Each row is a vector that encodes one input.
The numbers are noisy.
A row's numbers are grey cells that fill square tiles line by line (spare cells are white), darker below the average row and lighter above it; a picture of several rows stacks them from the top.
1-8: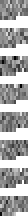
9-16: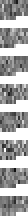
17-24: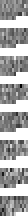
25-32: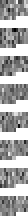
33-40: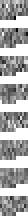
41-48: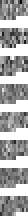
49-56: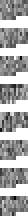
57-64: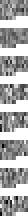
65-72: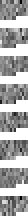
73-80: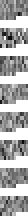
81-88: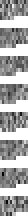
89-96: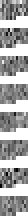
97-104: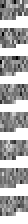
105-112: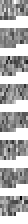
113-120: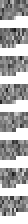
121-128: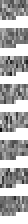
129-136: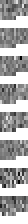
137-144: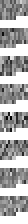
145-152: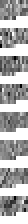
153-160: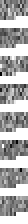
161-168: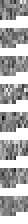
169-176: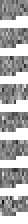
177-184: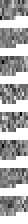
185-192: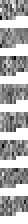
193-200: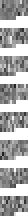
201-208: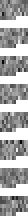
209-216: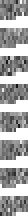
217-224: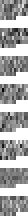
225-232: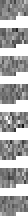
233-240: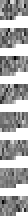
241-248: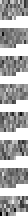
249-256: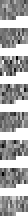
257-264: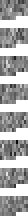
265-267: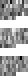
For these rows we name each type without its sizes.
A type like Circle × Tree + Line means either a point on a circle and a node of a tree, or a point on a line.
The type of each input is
Bool × (Circle + Line) + Tree.
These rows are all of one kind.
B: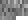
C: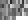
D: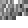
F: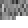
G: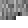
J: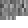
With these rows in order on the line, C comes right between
D and J.
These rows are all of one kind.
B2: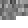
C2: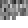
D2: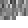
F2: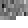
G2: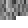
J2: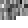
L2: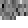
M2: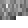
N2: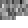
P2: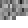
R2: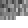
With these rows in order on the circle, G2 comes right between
L2 and M2.
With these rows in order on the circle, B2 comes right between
D2 and M2.
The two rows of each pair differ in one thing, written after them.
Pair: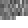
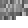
the true/false value
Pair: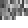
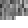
the place on the line
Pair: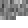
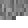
the true/false value
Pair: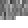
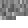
the place on the line
